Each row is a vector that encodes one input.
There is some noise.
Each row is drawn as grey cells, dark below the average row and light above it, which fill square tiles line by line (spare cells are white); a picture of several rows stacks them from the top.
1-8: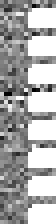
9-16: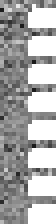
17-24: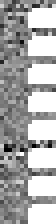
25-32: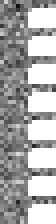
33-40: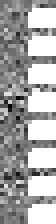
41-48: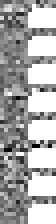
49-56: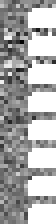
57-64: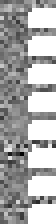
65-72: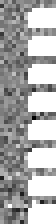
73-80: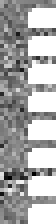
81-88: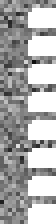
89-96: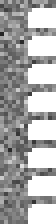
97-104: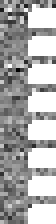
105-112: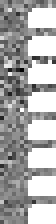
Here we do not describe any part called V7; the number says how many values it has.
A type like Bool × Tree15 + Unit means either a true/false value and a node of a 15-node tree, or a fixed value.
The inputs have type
Bool × (Line5 + V7).
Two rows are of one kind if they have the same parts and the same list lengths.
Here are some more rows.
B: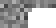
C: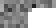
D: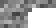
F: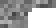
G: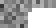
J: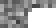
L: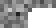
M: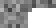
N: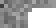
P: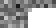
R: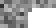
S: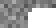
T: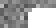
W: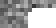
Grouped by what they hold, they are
B, C, M, P, S, T
D, F, G, J, L, N, R, W

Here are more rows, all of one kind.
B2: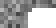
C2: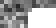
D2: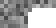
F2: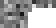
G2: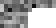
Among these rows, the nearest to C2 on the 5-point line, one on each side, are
D2 and F2.
